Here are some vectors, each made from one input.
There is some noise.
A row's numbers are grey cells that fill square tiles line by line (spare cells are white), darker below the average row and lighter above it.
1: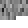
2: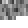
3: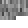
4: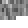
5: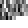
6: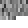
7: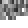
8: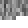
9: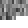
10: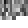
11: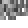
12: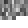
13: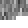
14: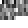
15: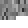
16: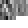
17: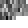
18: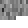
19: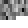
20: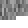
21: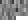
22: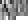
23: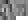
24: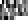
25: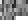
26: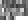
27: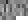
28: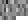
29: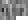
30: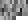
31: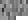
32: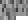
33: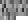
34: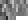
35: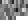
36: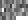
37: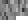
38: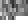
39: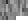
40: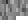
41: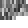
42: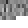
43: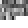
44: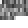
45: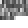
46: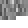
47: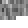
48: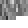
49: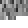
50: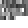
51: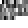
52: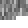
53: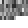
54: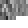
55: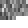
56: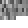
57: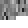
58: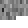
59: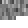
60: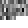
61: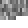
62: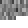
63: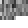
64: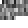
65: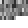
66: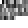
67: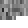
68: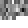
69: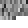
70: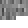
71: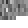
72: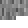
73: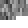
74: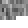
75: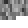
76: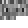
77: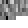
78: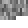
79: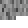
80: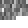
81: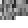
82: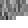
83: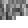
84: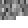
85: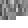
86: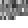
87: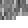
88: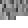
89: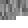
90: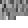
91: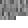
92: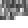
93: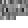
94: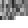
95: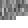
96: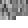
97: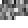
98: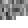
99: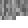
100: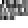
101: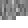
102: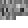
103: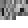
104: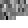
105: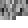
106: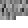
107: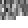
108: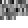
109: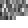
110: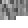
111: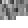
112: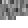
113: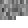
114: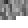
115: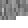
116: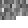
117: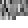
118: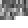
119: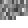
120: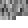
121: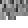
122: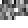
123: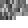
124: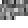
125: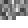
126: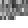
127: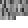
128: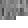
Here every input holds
a true/false value, together with a list of up to two points on a 4-point line.
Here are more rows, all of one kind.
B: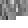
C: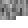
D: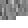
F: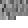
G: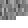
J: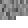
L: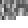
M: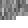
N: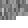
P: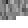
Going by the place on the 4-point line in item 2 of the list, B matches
F and M.
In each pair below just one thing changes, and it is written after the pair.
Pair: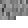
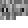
the place on the 4-point line in item 1 of the list
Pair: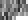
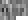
the true/false value
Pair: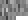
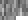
the place on the 4-point line in item 2 of the list
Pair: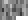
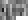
the place on the 4-point line in item 1 of the list
